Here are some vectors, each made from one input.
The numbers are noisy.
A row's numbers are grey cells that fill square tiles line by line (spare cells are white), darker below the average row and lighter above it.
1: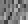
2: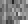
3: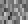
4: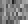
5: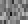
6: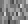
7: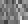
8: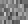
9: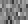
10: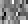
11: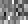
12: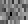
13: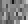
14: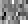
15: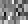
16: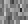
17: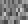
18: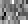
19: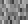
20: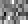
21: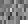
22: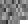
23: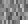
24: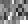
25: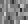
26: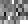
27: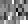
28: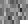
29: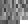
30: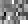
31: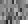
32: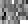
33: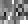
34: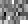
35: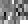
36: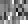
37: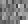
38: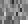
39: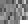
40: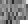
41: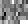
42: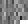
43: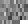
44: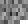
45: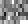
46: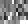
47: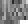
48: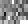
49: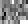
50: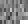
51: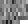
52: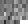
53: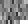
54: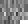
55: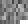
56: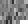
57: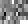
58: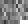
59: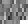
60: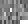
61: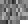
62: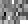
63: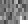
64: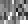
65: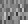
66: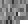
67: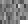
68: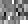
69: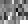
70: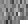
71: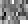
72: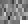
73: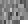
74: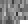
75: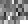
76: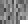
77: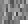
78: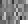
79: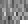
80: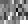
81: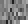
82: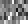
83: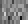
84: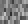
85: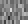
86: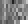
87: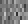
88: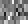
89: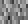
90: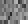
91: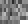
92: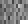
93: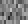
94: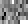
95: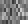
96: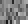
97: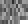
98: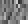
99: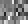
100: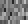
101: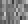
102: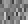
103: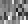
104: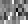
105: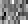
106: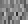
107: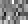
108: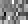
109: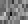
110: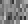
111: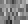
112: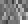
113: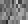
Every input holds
either a point on a 4-point line, or a point on each of three 6-point lines.
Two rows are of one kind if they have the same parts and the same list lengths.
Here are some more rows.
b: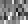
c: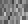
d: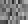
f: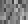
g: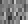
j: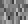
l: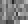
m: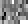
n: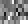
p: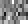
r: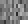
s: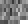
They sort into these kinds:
b, m, n, p
c, d, f, g, j, l, r, s

